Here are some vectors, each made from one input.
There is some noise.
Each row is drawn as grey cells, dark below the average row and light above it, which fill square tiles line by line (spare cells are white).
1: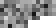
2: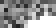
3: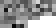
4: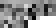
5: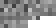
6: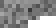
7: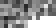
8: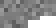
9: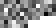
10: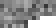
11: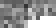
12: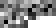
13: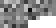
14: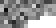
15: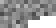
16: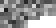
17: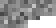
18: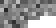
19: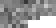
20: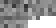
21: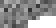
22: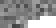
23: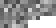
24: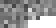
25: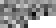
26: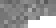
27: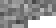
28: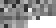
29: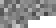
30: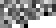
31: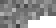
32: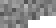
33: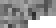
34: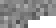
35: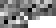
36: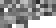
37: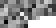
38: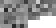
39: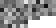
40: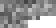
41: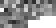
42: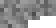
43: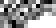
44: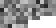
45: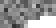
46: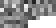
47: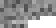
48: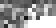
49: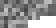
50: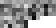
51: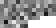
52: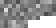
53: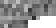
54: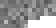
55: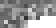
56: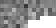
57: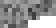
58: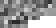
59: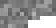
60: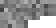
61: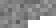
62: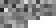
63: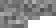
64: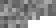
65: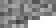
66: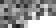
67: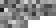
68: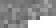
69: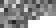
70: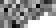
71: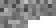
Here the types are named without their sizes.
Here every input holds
a point on a line and a node of a tree.
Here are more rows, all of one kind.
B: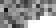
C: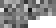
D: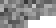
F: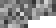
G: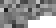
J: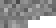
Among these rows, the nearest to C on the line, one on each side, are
F and G.
